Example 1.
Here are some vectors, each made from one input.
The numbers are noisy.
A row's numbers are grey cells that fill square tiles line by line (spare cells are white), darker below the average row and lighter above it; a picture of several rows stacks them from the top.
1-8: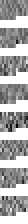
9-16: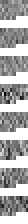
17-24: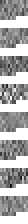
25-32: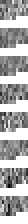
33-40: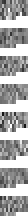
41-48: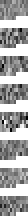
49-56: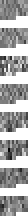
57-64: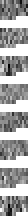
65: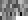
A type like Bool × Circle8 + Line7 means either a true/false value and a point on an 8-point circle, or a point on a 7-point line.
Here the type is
Circle6.
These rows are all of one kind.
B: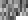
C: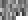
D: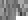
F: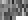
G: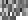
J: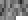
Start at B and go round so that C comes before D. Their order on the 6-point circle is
B, C, J, F, D, G.
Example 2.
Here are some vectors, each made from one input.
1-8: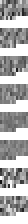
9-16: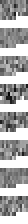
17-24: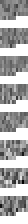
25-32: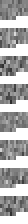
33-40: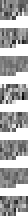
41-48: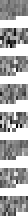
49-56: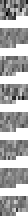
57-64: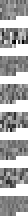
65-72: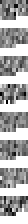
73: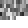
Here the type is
Line8.
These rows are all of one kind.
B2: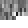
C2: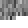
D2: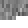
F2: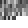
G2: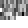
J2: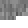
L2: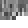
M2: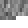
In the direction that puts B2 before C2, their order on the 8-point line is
B2, L2, F2, J2, D2, C2, M2, G2.
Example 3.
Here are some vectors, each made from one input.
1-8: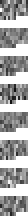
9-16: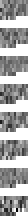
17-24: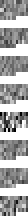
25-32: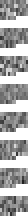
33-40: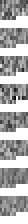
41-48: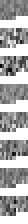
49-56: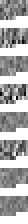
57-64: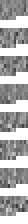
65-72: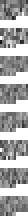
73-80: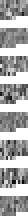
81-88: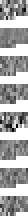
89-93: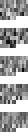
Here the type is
Line14.
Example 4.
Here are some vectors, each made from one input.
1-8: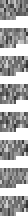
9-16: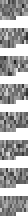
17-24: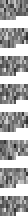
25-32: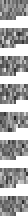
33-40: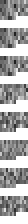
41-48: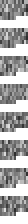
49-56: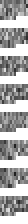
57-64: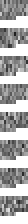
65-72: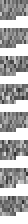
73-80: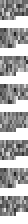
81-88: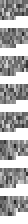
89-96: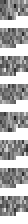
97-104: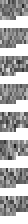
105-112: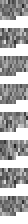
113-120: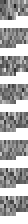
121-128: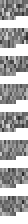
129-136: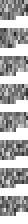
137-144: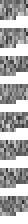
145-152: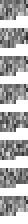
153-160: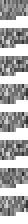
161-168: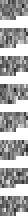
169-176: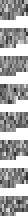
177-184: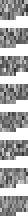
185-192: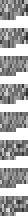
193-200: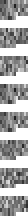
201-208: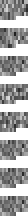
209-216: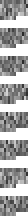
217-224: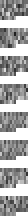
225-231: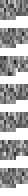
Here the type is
Tree8.
